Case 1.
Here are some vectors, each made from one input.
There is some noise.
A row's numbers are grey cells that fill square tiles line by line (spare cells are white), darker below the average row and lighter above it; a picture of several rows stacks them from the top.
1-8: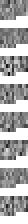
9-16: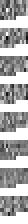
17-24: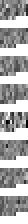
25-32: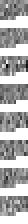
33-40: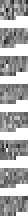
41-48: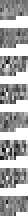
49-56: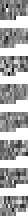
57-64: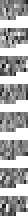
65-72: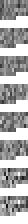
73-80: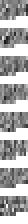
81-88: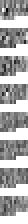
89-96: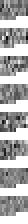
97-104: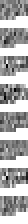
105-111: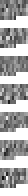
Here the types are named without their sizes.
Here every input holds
a point on a line.
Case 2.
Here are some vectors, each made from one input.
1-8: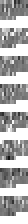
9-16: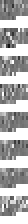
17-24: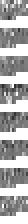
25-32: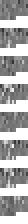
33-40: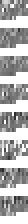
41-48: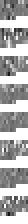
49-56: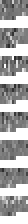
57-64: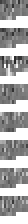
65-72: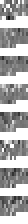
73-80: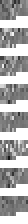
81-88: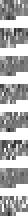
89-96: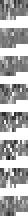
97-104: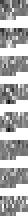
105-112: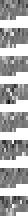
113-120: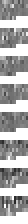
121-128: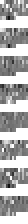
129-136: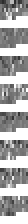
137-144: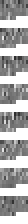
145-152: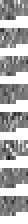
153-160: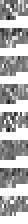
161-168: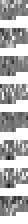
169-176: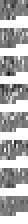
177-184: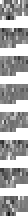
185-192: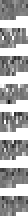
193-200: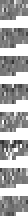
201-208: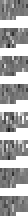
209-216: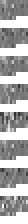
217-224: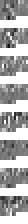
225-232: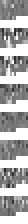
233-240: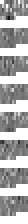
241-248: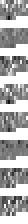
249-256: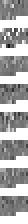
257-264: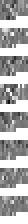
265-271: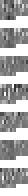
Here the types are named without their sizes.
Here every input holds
a point on a line.
